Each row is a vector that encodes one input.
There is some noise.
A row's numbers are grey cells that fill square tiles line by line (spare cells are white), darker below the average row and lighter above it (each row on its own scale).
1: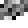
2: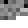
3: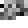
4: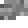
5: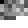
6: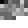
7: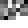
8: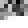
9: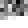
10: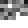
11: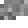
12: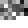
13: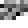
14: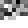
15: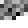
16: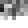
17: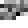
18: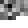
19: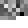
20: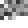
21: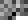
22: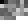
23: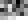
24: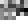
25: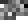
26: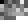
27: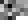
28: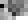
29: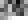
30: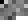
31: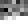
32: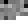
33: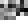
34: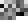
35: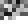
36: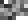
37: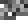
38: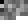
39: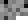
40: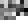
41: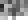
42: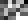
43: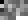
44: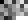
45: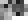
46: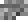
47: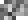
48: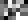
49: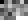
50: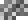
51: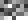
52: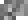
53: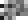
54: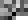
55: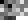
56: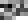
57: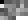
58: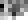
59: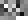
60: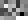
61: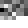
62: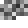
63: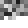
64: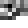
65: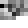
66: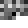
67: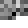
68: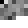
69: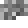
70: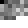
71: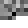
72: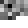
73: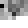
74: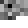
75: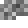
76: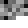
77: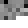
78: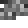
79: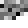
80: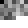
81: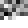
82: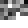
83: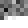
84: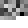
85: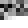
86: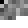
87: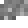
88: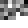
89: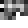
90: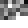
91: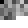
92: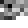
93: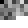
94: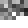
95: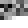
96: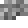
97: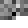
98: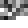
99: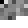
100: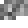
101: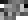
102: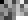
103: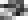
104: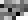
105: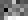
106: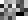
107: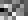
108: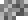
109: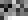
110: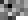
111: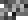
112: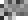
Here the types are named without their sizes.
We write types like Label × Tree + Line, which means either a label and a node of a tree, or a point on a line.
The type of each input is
Bool × Bool × Bool + Label.
